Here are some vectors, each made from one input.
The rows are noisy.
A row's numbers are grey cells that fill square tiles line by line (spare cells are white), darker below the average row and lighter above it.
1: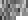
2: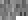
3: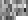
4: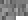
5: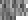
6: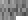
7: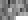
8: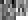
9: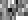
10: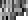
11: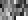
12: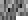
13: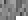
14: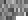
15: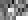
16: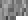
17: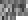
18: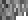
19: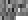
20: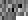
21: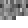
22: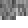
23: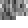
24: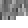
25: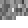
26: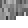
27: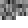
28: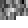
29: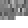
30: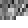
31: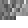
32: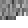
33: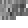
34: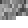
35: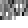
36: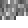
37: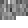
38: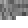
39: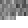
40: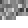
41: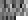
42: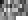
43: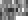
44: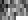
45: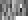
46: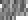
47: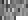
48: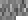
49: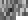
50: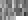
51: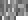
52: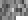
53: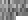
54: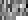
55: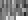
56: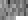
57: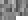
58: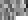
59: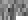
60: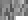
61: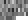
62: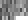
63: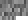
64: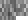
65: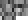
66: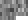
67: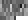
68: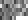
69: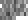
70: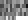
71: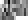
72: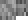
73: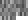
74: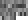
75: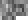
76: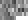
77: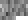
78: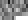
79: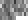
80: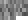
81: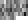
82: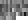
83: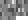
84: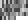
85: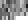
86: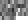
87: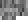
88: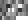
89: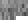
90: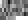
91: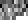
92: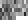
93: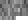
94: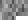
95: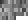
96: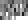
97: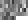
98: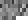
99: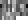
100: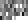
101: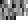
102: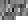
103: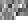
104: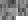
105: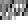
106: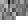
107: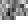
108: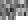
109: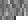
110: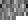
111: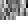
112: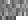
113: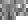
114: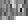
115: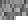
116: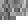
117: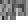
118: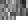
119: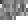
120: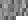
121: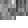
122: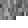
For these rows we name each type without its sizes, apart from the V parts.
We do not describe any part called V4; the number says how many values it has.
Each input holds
a list of items, each a true/false value and a value of V4.
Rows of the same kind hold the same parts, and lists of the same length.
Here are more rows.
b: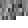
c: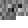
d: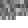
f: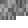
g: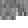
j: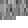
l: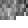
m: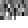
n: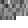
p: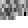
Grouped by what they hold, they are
b, c, f, j, l, n
d, g, p
m

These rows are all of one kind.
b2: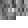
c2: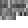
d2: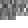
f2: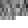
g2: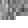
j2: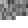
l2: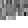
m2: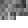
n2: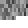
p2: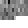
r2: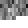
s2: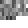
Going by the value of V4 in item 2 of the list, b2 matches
j2, m2 and p2.
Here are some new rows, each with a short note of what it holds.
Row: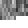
a list of one item
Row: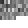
a list of two items
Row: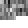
a list of two items
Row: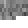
a list of two items
